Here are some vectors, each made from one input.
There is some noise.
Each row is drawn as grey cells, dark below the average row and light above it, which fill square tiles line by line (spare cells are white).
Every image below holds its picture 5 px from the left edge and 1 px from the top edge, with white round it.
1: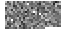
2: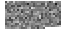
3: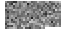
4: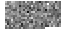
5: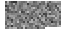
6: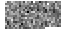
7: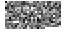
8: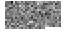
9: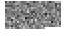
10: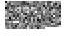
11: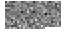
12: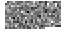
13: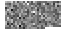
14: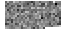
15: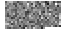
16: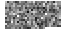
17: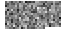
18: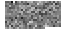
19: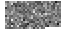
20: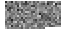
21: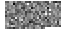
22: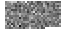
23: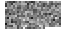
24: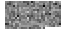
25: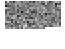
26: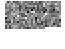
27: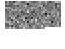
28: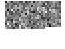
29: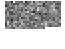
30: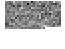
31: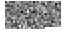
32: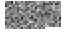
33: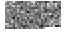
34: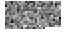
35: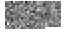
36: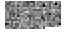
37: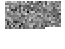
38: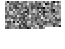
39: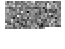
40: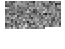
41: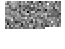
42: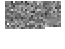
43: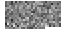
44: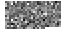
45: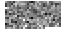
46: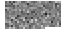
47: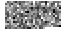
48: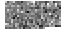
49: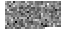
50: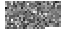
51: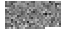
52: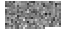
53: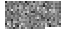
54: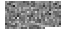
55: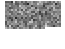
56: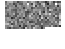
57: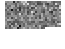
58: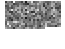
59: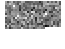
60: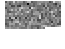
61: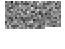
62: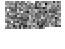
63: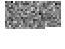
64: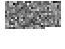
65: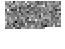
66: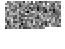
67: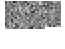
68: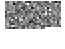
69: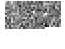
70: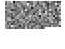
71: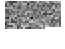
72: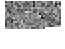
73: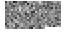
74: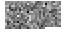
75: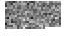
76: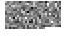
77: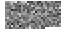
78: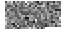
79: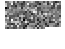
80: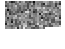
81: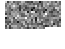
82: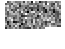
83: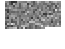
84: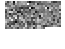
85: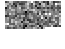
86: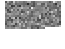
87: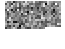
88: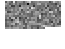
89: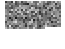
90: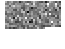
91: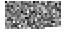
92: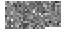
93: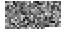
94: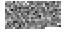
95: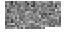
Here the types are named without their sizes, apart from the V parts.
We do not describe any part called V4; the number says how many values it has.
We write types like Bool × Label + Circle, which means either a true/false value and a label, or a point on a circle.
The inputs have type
(Line + V4) × Tree.
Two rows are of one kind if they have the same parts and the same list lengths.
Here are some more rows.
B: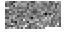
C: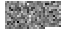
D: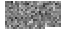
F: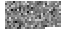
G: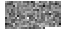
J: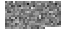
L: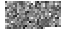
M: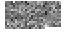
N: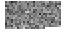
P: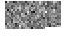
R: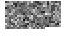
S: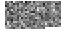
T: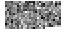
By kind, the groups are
B, D, G, J, M, N, P, S, T
C, F, L, R

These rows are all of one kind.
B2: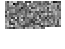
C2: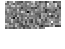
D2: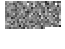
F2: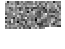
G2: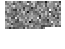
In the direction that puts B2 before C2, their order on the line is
B2, D2, G2, C2, F2.
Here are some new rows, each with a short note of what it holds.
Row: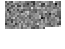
a node of a tree and a value of V4
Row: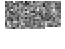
a node of a tree and a value of V4
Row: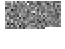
a point on a line and a node of a tree
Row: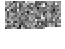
a point on a line and a node of a tree
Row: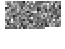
a point on a line and a node of a tree
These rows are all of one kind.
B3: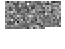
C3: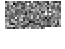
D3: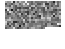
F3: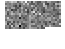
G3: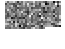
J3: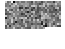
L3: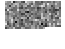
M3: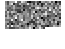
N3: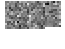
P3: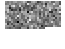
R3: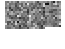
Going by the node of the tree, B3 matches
N3, P3 and R3.
